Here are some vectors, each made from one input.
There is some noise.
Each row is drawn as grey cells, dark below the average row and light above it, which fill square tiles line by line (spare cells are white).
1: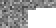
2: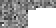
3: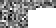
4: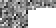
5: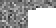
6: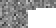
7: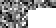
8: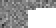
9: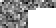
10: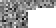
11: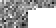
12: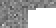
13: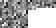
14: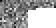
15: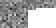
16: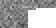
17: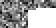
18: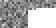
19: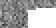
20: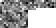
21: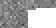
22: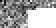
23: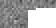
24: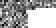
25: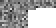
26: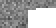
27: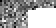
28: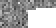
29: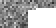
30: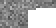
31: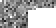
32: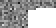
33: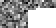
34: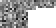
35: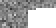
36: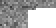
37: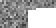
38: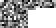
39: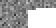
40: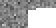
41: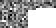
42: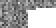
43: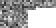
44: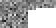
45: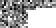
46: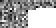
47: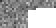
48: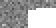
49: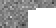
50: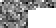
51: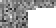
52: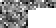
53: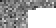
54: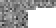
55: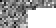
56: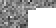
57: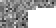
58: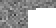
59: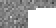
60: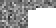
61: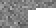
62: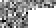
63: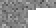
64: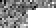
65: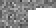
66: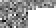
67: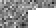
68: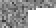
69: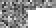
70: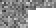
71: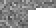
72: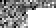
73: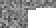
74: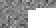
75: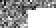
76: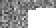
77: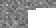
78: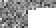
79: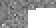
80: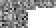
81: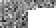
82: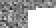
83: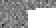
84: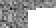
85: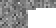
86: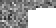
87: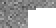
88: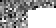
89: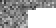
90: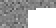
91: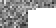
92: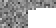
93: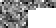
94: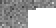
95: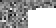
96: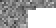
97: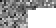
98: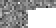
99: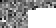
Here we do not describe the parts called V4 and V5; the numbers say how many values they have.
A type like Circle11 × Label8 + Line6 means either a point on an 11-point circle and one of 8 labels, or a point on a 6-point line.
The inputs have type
Bool × (Circle6 + V4 × V5) + Unit.
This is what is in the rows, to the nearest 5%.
About 10% of them hold a fixed value. The rest hold a true/false value, together with either a point on a 6-point circle, or a value of V4 and a value of V5.
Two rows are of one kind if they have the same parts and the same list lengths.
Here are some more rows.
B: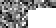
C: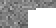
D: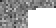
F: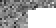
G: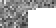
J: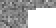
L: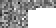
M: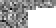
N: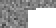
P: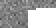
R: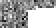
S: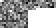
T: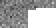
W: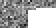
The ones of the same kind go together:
B, S
C, D, G, J, P, R
F, L, M, N, T, W

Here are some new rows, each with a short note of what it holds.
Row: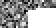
a fixed value
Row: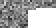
a true/false value, a value of V4 and a value of V5
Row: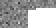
a point on a 6-point circle and a true/false value
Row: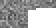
a true/false value, a value of V4 and a value of V5
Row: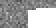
a point on a 6-point circle and a true/false value
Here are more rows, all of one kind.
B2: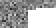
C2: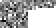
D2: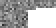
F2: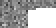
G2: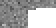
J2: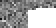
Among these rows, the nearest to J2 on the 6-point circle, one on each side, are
B2 and G2.
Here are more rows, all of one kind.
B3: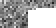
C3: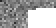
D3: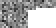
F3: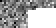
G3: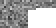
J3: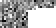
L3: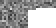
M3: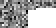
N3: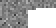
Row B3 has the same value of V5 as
C3 and F3.
